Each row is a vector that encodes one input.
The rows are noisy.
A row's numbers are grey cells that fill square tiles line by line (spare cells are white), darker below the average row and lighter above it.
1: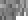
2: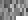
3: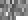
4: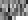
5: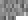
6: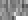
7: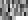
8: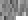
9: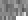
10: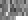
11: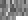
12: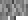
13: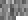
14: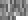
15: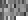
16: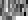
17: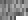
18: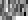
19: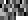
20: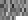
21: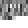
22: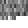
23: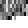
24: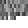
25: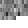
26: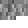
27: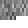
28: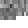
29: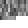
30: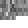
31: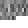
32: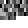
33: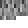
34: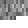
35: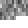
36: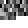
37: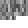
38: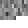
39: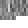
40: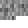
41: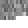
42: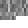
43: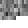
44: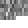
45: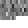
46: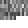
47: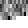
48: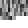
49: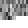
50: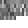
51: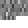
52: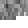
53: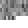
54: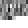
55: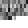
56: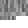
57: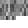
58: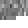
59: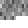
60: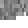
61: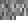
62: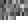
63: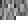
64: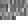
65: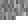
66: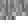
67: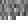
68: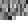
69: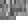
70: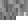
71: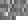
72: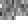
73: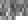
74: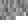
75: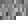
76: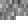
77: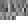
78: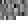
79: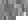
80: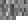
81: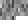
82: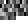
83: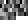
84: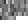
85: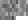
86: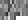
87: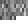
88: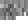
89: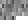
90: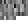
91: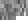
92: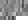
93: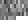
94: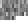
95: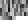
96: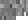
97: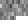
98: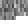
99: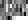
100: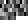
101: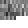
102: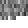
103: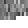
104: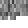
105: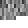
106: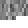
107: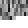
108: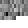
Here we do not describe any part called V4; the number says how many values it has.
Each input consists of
a list of up to three items, each a true/false value and a value of V4.
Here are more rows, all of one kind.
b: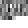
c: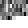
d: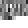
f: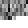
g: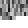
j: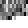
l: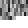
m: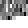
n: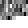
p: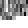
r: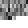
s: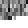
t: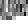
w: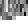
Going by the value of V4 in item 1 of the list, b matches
c, d, m and n.
